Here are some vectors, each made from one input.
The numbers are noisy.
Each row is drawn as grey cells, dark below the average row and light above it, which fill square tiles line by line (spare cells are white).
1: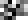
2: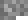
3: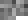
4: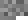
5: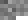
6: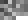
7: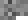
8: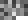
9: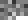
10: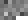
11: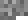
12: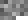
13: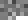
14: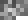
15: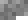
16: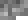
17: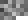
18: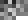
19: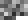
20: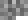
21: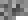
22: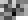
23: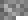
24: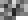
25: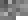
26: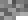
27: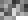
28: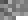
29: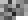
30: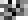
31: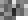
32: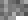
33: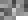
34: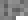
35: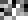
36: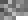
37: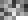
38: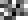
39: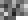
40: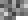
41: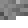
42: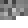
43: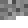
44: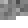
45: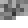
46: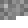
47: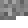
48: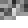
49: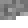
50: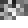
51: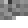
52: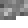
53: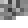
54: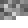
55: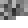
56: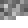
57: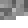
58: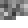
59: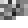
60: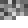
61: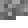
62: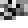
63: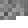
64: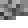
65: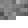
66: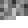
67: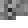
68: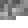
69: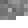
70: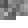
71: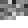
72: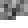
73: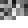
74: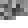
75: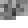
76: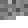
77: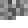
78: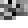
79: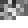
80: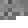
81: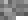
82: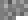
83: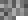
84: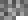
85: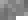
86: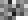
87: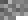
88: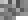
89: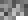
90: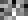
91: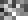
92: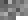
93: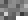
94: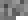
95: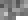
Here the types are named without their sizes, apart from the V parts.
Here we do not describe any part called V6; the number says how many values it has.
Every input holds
a label, together with either three true/false values, or a value of V6.
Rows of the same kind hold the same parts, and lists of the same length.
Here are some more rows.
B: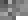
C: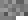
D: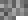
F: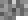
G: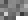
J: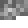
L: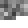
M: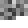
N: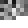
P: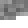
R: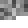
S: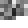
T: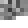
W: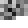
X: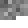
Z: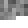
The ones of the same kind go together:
B, L, P, S, X
C, D, F, G, J, M, N, R, T, W, Z

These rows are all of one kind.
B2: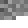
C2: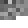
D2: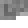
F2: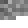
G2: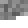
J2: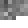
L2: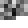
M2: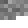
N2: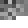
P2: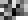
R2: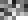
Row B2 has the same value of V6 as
J2, L2, N2 and R2.
